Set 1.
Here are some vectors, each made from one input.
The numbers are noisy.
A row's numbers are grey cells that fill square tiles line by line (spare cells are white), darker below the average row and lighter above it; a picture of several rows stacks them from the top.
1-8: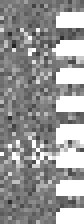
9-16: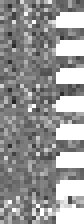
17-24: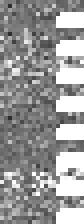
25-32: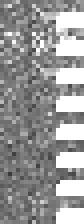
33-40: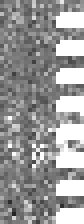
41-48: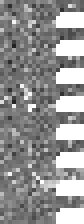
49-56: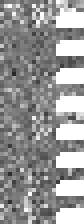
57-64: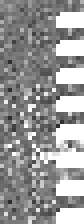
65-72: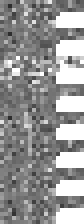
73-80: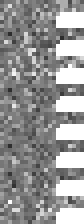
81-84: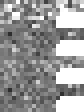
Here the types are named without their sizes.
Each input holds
a label.
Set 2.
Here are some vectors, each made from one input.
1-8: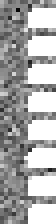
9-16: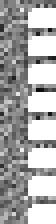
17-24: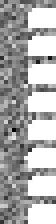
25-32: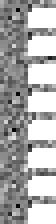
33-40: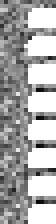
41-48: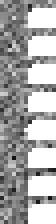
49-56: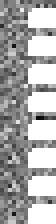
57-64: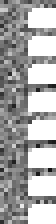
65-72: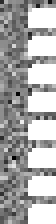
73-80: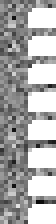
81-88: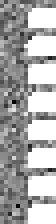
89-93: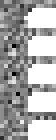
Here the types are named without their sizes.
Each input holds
a node of a tree.
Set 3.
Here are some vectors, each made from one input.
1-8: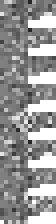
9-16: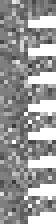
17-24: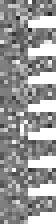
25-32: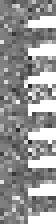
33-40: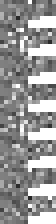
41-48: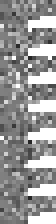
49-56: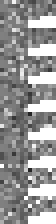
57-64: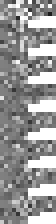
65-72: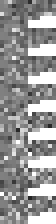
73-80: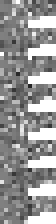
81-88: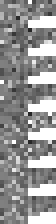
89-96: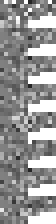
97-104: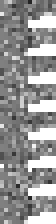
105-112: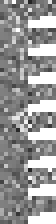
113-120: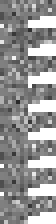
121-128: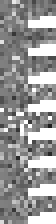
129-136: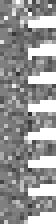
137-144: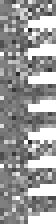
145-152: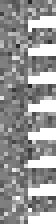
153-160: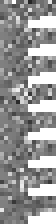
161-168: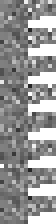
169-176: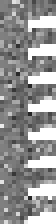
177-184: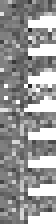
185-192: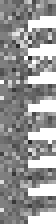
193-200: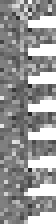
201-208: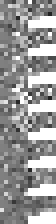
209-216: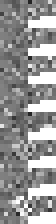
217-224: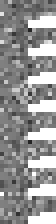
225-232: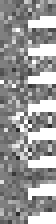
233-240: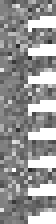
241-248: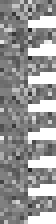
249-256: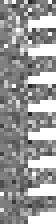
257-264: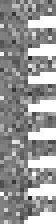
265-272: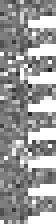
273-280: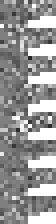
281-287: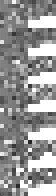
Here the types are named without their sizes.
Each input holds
a label.
